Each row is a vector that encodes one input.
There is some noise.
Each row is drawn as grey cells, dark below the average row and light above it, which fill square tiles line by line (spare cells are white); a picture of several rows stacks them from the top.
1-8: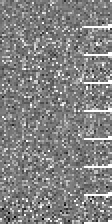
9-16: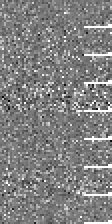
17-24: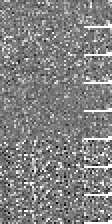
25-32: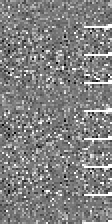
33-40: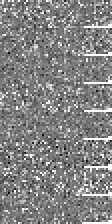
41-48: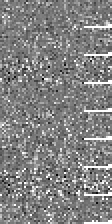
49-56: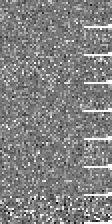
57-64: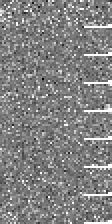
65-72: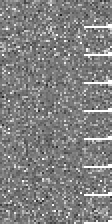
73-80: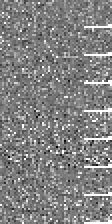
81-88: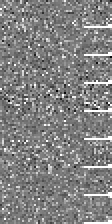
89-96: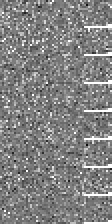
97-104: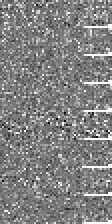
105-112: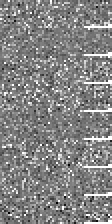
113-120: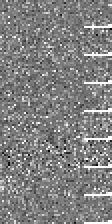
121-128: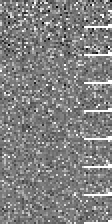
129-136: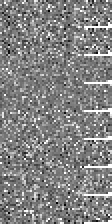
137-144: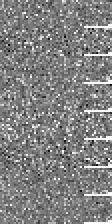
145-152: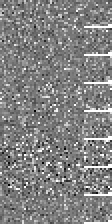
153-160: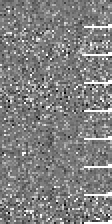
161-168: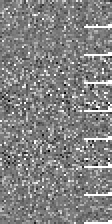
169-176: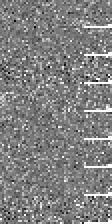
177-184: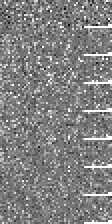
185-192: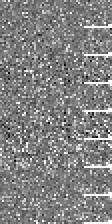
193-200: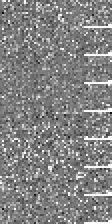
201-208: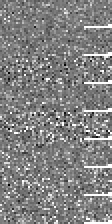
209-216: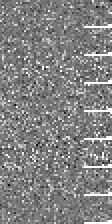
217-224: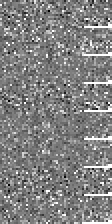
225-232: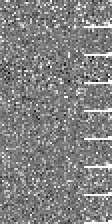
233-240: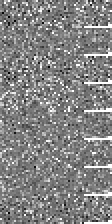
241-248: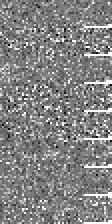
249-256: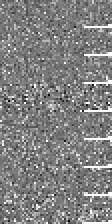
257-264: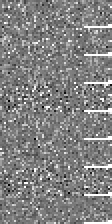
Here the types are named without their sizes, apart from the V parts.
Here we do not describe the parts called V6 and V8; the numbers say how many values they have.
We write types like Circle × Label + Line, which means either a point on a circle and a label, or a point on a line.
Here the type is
(Circle × Circle + V8) × V6 + Line.
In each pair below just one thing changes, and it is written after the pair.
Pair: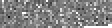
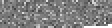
the value of V6
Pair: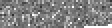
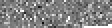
the value of V8
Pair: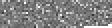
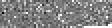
the value of V8
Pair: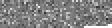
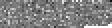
the value of V8
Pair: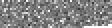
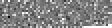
the value of V8
